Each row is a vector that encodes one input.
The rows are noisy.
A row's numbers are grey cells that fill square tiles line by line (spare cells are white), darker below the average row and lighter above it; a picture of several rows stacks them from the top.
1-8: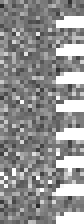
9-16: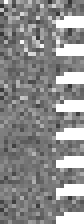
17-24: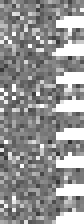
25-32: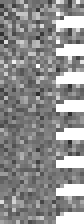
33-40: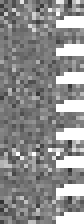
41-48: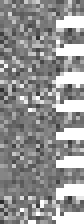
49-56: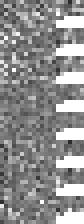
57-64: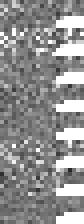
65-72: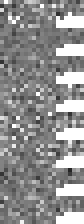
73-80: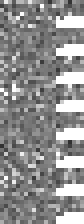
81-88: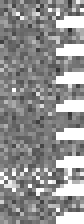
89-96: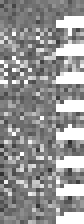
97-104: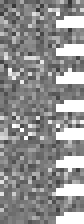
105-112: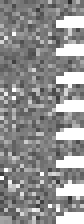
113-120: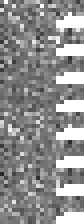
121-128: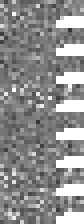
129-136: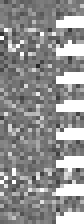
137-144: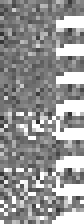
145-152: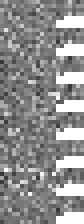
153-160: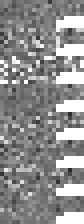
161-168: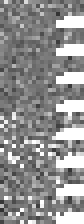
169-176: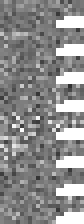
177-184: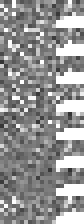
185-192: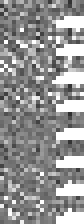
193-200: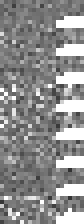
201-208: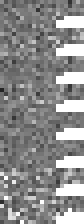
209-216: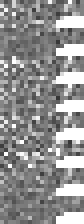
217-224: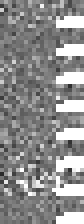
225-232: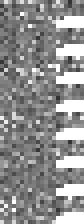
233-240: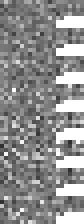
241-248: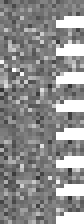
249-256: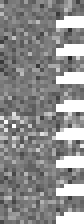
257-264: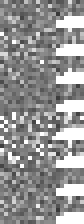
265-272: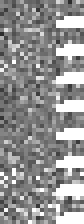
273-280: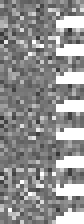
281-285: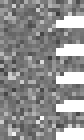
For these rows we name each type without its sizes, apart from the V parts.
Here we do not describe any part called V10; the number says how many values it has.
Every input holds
a point on a circle, a point on a line and a value of V10, together with either a fixed value, or three true/false values.
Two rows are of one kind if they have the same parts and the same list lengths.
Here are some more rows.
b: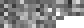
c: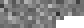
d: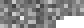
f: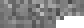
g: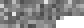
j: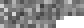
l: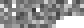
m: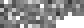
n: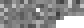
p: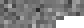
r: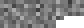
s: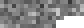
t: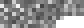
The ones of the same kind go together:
b, c, d, f, p, r, t
g, j, l, m, n, s

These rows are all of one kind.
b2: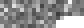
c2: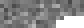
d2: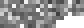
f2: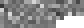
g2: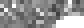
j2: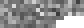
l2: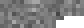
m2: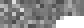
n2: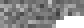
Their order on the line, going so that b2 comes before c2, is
d2, b2, f2, l2, c2, m2, g2, j2, n2.
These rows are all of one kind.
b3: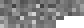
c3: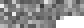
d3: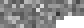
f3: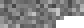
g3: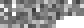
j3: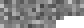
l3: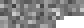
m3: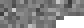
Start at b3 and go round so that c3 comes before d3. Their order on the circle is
b3, f3, j3, c3, l3, d3, m3, g3.
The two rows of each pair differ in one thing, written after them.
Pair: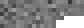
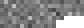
one of the three true/false values
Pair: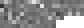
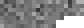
the value of V10
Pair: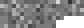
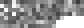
one of the three true/false values
